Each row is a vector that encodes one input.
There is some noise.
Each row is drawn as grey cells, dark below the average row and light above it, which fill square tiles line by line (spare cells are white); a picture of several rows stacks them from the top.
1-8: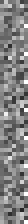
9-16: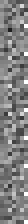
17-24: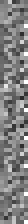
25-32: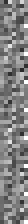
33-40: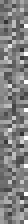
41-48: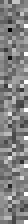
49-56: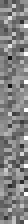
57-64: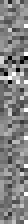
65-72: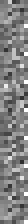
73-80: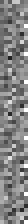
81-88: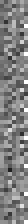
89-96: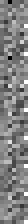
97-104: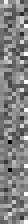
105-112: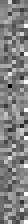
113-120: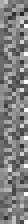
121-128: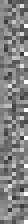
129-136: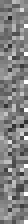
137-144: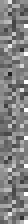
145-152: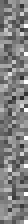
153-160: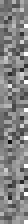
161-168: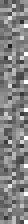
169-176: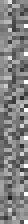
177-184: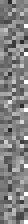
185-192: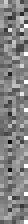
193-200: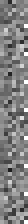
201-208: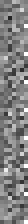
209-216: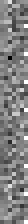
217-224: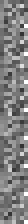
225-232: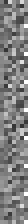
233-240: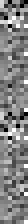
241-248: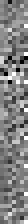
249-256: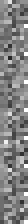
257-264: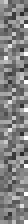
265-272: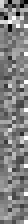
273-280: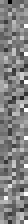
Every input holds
a list of up to two points on a 5-point line.
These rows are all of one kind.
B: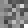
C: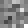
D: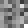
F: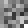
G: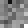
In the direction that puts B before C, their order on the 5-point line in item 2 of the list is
F, B, G, D, C.
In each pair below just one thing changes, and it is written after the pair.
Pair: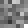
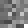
the place on the 5-point line in item 2 of the list
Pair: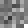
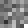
the place on the 5-point line in item 2 of the list
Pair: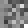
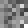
the place on the 5-point line in item 2 of the list
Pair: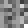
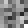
the place on the 5-point line in item 1 of the list
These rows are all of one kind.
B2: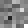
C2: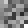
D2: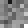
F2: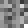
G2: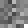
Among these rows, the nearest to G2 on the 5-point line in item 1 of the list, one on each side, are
B2 and D2.
